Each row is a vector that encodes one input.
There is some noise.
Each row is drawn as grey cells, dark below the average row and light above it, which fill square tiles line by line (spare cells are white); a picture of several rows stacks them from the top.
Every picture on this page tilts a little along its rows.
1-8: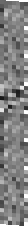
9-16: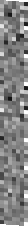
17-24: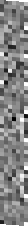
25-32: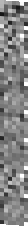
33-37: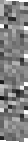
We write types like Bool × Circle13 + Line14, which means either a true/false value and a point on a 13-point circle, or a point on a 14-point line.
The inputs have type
Line3 × Line3 + Line5.
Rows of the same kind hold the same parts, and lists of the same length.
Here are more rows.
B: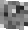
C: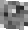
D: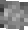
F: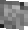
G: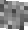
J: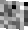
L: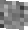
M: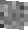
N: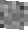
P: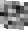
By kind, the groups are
B, C, J, P
D, F, G, L, M, N

